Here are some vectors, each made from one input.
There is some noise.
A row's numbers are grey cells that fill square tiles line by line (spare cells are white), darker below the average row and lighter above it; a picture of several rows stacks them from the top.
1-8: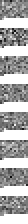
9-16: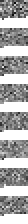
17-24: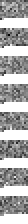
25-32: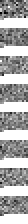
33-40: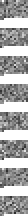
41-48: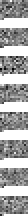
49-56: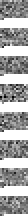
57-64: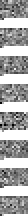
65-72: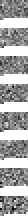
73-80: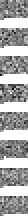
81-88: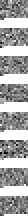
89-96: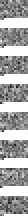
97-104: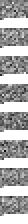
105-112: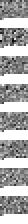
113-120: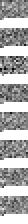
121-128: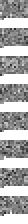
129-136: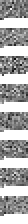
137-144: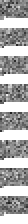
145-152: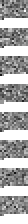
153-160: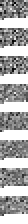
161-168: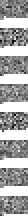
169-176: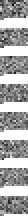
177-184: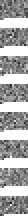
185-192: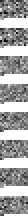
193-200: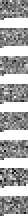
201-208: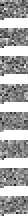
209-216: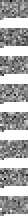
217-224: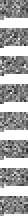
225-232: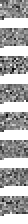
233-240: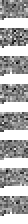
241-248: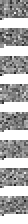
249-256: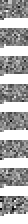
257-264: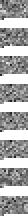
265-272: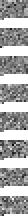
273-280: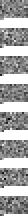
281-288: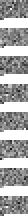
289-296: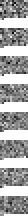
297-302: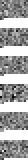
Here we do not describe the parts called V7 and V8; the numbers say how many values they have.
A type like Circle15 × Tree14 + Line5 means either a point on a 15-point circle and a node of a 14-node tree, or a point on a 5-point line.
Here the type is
(Bool × Line11 + Line6) × (Circle11 + V8) + V7.
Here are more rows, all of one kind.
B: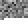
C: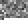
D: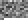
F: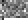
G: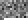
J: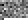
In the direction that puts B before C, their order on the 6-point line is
J, G, D, B, C, F.
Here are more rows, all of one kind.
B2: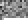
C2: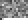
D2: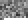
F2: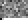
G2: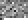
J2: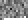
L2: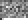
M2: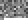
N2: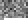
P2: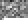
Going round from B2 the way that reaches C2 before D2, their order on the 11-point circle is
B2, P2, G2, L2, C2, F2, J2, D2, M2, N2.
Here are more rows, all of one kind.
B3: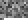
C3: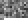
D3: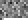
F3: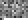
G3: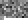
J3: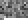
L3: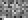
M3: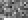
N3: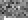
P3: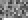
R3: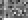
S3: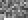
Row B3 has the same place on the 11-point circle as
C3, J3, M3 and S3.
